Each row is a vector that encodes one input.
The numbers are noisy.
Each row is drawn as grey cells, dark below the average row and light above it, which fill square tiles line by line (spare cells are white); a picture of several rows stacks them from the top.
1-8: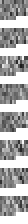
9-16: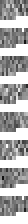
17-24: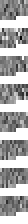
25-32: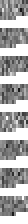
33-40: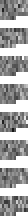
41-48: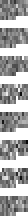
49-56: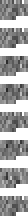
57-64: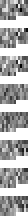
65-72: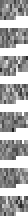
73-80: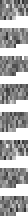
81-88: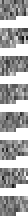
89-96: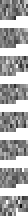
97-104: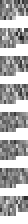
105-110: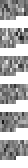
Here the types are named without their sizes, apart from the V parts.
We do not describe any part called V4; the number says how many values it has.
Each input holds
a label, together with either a point on a line, or a value of V4.
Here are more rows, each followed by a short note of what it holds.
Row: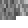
a label and a value of V4
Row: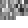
a label and a point on a line
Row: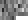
a label and a value of V4
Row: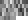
a label and a point on a line
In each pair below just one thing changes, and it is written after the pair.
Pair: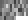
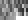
the label
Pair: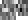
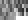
the place on the line
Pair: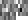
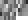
the place on the line
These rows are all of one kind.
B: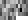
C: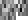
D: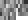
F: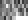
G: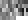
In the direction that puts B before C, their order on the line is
F, G, D, B, C.
